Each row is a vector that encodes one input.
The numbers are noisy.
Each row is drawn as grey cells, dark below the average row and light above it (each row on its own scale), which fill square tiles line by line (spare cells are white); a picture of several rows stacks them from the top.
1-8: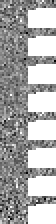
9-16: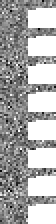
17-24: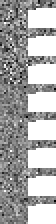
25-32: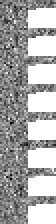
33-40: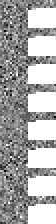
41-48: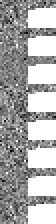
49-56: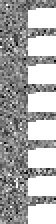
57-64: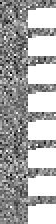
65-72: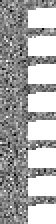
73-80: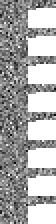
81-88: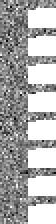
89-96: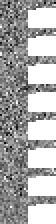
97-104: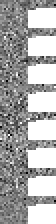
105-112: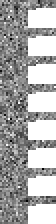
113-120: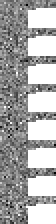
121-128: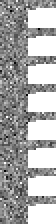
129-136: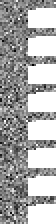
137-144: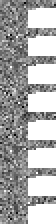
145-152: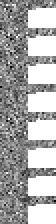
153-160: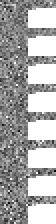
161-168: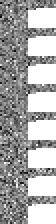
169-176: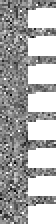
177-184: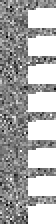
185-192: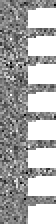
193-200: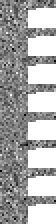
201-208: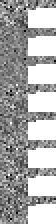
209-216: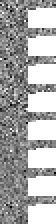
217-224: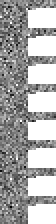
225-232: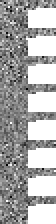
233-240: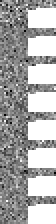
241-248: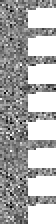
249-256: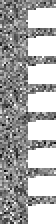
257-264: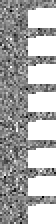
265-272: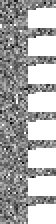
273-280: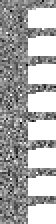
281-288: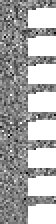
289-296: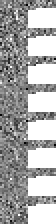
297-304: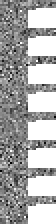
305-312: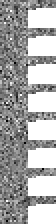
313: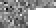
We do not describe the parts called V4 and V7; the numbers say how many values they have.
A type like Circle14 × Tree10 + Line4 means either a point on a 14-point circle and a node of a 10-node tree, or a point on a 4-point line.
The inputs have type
Circle6 × (Line10 + V4) + Circle10 × V7.
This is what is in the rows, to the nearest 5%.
About 65% of them hold a point on a 6-point circle, together with either a point on a 10-point line, or a value of V4. The rest hold a point on a 10-point circle and a value of V7.
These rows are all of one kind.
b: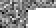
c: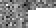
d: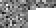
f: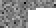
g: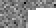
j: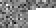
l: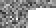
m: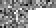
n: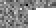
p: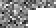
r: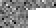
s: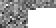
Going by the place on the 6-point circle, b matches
f, g, p and s.
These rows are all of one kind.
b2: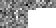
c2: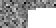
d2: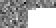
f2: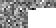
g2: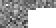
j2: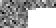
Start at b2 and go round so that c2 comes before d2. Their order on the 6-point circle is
b2, f2, g2, c2, j2, d2.
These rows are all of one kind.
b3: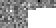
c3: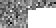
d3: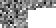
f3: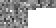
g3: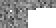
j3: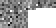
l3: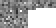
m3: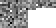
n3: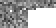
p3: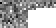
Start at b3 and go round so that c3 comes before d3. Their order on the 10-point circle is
b3, g3, f3, l3, m3, j3, c3, d3, p3, n3.
